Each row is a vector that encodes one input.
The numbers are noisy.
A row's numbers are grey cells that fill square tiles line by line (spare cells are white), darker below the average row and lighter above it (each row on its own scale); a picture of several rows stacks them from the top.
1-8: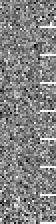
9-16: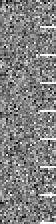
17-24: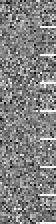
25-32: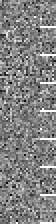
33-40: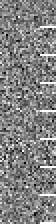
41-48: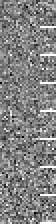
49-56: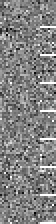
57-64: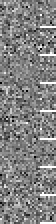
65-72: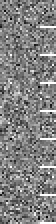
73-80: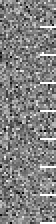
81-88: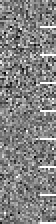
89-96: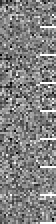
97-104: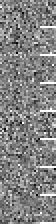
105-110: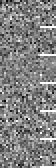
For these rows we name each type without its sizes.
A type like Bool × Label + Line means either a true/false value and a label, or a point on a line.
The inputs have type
Circle + Line × (Tree + Unit).
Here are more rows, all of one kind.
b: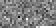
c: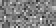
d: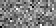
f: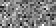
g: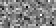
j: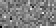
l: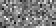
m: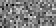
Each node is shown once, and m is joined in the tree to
c, d and l.
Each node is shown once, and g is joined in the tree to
c and f.
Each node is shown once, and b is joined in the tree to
l.
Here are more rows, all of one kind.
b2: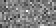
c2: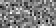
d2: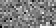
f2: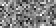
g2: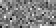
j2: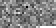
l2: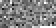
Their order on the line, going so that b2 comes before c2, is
l2, b2, c2, g2, f2, j2, d2.
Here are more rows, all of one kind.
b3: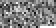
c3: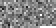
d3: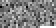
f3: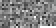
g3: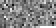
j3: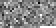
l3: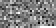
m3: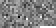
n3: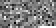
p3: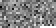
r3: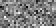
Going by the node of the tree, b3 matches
d3, f3, l3 and n3.
